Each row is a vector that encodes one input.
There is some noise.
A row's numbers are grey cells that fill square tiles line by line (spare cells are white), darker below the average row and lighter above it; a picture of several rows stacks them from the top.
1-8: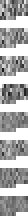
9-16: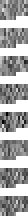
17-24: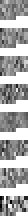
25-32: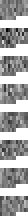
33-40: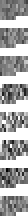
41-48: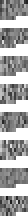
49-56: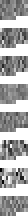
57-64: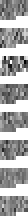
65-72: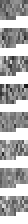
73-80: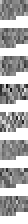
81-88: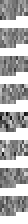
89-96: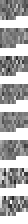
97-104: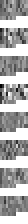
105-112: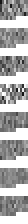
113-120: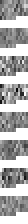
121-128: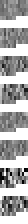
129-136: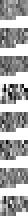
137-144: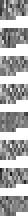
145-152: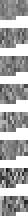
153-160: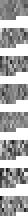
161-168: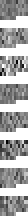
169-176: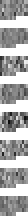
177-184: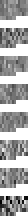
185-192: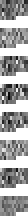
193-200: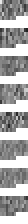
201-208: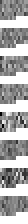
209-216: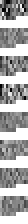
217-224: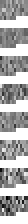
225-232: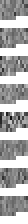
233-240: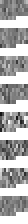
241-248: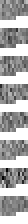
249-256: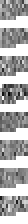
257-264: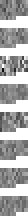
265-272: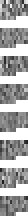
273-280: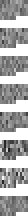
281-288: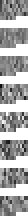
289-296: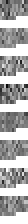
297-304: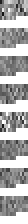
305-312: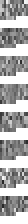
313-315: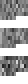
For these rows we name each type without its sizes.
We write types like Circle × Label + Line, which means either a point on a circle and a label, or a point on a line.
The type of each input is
Bool × Bool × Bool × Bool + Circle + Unit.
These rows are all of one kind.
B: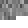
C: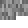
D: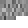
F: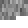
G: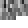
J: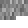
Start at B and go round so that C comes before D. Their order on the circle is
B, C, G, F, J, D.
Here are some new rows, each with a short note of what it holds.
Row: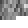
four true/false values
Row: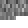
four true/false values
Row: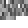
a fixed value
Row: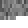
a fixed value
